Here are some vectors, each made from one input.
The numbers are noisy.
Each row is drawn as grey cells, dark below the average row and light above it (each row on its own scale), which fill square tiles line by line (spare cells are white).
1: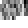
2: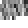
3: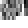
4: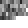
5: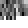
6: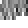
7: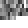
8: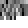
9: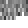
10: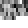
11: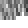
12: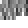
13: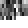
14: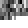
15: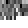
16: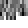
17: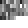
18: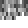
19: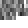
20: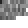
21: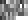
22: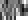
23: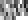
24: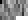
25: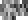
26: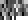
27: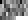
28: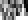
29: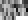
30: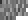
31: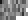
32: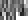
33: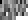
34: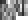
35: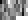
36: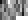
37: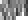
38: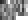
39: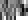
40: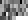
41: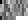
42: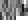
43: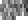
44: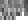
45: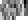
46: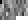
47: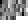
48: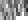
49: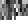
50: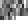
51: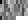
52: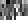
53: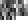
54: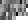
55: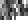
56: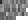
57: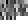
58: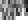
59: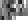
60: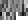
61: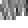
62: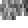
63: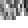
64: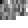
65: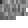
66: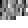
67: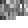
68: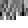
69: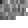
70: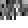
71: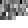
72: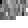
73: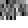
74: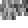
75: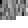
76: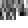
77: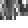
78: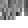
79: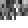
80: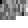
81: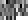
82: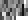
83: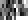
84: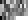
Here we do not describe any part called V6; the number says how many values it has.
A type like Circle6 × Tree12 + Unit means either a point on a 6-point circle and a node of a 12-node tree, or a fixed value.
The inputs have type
Bool × Line4 × Line8 + V6.
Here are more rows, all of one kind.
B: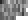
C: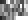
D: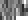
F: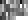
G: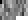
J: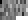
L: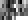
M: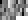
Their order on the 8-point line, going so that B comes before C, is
D, G, M, F, J, L, B, C.
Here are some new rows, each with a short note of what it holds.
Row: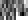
a point on a 4-point line, a point on an 8-point line and a true/false value
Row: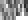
a value of V6
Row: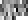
a value of V6
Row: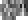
a value of V6
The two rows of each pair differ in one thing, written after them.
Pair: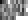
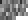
the place on the 4-point line
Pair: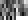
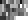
the true/false value
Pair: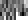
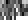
the place on the 8-point line
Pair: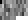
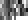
the true/false value
